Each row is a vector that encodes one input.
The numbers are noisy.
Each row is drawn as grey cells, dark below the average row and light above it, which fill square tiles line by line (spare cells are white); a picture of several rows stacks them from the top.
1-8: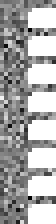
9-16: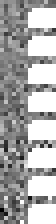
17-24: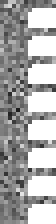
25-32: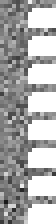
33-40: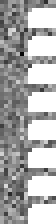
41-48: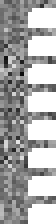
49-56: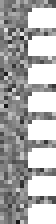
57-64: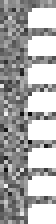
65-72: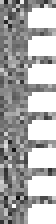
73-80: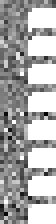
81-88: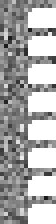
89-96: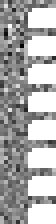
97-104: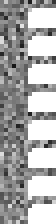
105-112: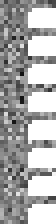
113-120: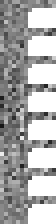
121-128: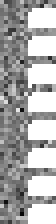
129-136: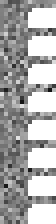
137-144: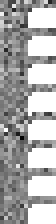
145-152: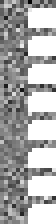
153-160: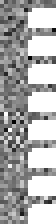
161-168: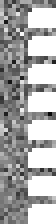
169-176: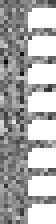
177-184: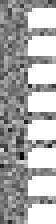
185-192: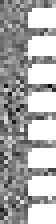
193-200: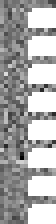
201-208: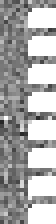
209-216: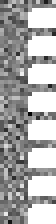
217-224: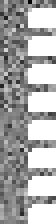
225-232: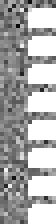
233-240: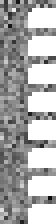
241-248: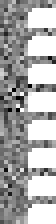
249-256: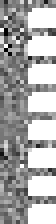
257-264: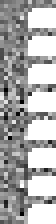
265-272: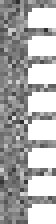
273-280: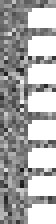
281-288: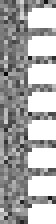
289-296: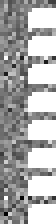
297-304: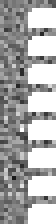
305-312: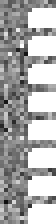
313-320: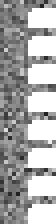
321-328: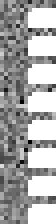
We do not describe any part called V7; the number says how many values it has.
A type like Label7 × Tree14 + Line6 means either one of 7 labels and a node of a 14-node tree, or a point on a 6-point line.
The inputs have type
Bool × Label11 + (Tree13 + V7) × V7 + Unit.
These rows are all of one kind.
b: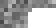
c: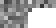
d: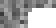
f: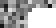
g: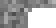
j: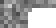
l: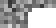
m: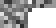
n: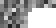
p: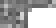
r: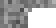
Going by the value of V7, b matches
d and j.
